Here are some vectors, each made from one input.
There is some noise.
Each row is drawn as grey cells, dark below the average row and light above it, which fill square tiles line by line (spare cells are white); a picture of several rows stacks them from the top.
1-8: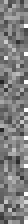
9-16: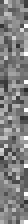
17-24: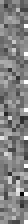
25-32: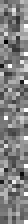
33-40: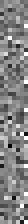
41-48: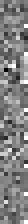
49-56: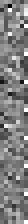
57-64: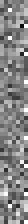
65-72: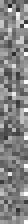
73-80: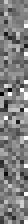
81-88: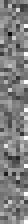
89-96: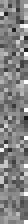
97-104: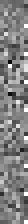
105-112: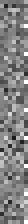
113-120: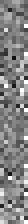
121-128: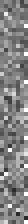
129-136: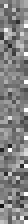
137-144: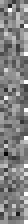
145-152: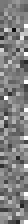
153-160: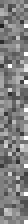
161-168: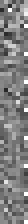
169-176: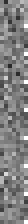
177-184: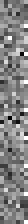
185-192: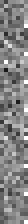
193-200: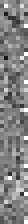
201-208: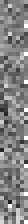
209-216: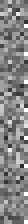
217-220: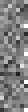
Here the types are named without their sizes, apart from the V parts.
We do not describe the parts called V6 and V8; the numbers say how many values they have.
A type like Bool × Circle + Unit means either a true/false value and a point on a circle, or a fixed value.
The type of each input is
Line × (Line + V8) + V6.
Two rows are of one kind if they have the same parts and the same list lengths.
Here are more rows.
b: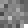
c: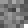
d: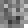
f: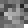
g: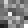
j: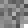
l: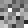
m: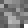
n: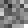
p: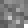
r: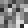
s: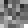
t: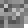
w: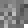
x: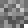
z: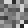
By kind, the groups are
b, c, f, g, j, m, p, s, w
d, n, t, x
l, r, z

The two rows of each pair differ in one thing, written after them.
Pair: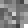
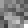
the place on the line
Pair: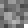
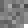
the value of V8
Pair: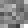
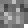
the value of V8
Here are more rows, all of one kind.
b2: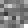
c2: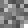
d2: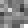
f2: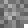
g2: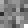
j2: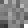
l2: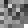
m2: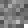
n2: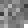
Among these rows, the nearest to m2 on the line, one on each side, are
b2 and j2.
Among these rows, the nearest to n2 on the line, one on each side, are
c2 and d2.
